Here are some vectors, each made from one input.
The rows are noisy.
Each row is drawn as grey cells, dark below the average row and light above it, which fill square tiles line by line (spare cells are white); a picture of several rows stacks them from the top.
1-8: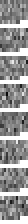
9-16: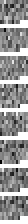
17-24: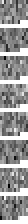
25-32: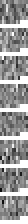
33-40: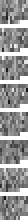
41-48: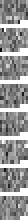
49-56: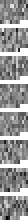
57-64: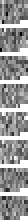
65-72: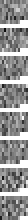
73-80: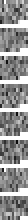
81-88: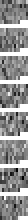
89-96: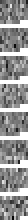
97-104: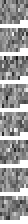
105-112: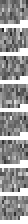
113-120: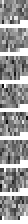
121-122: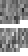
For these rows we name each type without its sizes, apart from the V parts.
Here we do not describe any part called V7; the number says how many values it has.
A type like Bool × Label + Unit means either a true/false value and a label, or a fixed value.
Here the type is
List(Line) × V7.
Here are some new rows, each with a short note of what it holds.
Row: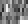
a value of V7, together with a list of two items
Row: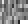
a value of V7, together with the empty list
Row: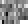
a value of V7, together with the empty list
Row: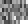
a value of V7, together with a list of one item
